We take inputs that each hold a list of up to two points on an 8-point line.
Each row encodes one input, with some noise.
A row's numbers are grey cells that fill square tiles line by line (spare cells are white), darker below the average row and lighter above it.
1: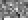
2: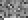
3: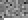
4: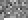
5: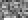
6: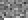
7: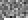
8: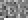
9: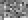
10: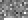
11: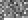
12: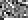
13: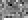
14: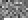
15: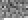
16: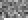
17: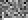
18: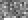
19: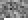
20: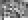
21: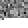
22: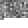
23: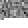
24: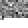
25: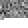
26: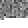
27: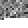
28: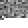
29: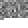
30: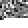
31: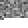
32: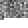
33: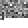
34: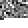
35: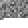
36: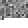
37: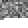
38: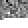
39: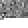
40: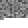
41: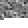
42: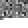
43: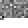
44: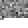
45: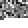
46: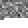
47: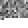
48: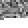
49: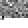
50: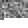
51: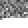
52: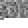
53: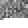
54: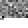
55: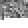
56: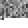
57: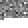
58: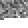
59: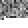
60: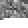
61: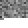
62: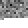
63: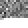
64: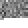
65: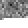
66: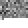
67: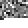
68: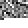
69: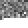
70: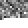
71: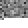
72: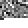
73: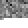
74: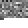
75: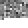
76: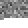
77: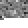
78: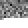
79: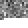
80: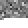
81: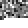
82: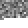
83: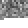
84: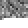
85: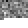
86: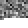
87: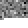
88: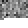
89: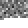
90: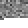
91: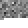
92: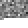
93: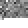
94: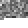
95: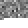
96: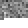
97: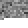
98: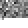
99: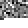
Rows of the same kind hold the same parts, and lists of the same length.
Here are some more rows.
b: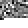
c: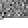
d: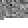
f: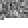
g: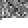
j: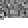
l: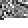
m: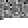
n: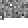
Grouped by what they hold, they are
b, l
c, d, f, g, j, m
n

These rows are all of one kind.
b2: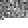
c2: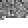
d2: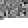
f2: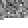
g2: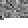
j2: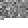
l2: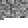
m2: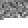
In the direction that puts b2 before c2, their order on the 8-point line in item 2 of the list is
b2, f2, l2, j2, c2, m2, d2, g2.
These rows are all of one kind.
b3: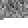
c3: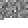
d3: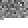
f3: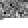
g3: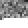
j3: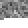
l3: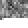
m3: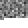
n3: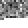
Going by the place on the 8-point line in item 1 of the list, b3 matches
d3, l3 and n3.
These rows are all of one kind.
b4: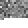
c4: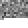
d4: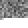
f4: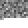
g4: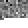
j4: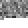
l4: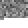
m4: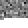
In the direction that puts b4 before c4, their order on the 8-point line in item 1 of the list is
f4, d4, l4, g4, m4, b4, j4, c4.
